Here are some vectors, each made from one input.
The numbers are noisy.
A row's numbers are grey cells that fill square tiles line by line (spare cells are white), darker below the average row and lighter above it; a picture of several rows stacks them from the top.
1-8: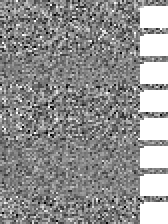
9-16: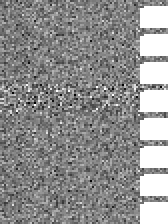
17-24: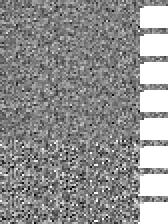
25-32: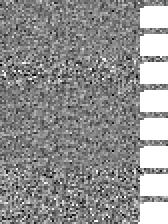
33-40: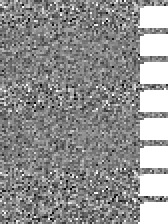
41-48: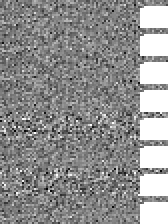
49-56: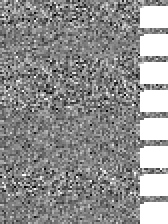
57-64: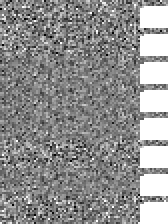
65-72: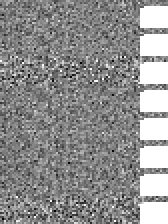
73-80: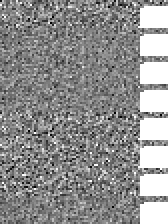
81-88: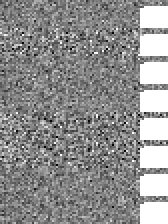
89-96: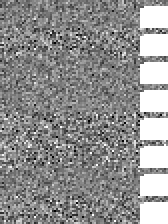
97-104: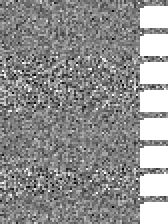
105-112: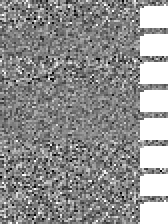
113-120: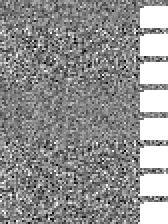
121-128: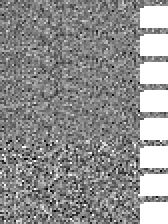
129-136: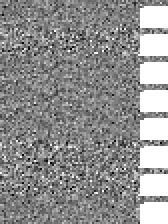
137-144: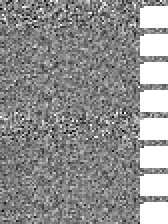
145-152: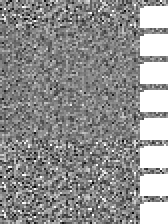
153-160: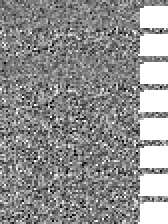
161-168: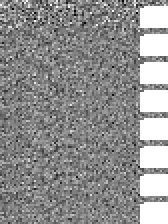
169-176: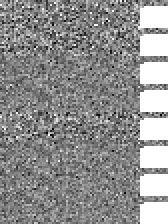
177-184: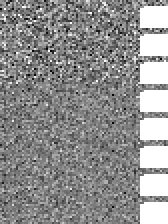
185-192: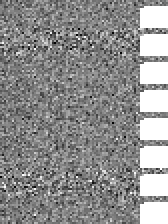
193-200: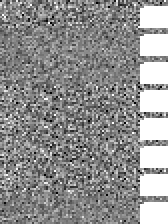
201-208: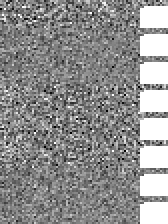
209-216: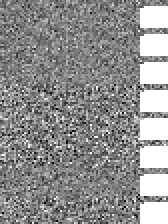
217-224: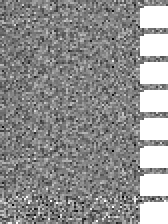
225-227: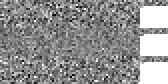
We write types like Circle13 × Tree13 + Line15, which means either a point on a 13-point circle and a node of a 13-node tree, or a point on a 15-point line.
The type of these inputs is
Label6 × Label6 + Line12.
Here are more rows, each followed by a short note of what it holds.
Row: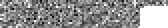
two labels (each one of 6)
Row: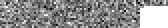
two labels (each one of 6)
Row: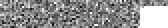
two labels (each one of 6)
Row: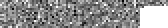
two labels (each one of 6)
